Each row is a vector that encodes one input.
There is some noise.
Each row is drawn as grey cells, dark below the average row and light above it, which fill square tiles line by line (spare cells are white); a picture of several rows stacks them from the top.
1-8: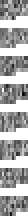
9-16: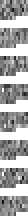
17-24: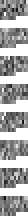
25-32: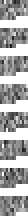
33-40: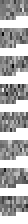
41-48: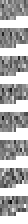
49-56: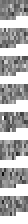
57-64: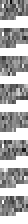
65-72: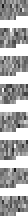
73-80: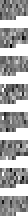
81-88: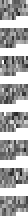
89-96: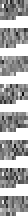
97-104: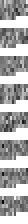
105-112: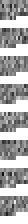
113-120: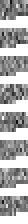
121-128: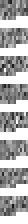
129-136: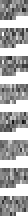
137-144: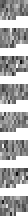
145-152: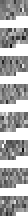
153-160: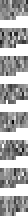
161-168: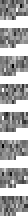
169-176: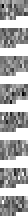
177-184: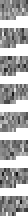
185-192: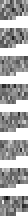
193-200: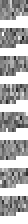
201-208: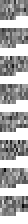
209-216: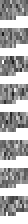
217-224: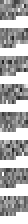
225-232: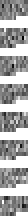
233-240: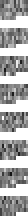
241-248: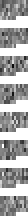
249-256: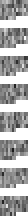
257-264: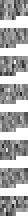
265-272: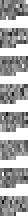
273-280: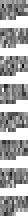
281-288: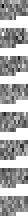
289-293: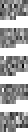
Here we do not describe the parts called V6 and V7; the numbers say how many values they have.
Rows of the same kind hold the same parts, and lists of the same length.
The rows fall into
2 kinds.
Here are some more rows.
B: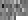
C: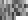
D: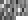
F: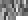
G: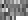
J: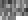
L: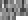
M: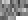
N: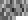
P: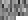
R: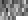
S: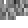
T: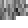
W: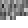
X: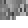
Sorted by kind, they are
B, F, G, J, L, R, X
C, D, M, N, P, S, T, W

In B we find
a point on an 8-point circle, three true/false values and a value of V6.
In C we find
a value of V6 and a value of V7.
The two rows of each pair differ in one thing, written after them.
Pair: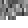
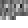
the value of V7
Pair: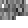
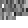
the value of V7
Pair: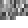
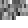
the value of V7
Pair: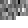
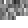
the value of V7
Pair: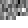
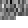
the value of V6
